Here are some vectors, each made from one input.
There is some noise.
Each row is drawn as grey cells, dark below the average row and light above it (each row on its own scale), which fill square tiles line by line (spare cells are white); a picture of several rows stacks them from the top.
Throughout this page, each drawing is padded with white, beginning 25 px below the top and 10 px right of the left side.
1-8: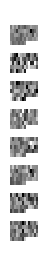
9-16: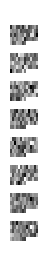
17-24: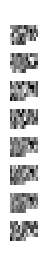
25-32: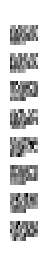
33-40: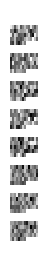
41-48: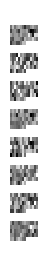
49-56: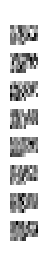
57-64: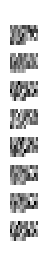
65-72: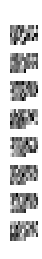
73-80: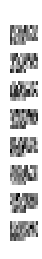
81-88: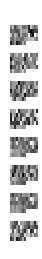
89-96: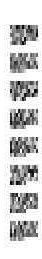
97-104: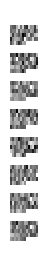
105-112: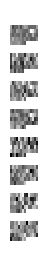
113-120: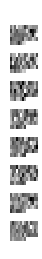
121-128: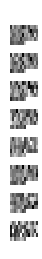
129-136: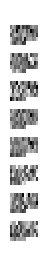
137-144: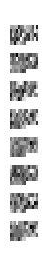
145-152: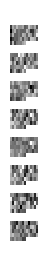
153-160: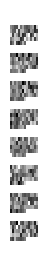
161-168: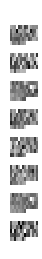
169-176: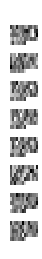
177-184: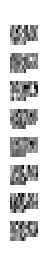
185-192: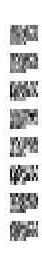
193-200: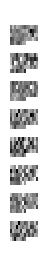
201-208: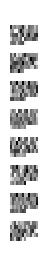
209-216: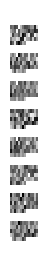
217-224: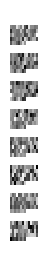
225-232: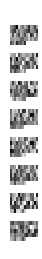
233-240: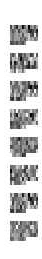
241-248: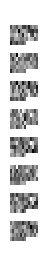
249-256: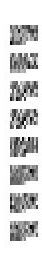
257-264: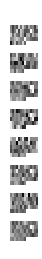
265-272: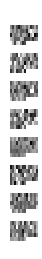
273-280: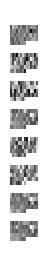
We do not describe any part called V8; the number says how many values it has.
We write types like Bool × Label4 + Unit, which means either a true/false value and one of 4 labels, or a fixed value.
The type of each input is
List3(Bool × V8).
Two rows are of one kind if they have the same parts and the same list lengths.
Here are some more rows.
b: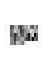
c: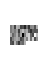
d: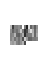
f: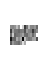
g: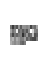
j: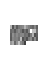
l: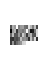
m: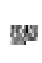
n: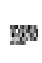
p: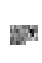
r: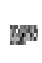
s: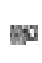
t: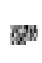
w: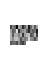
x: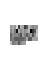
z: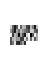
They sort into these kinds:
b, c, f, g, l, n, r, w
d, m, t, x
j, p, z
s

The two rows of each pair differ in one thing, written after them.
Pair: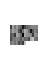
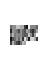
the true/false value in item 1 of the list
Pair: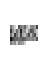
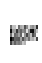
the true/false value in item 1 of the list
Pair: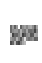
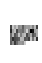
the true/false value in item 1 of the list
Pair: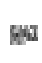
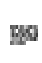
the value of V8 in item 1 of the list
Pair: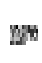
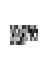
the true/false value in item 1 of the list
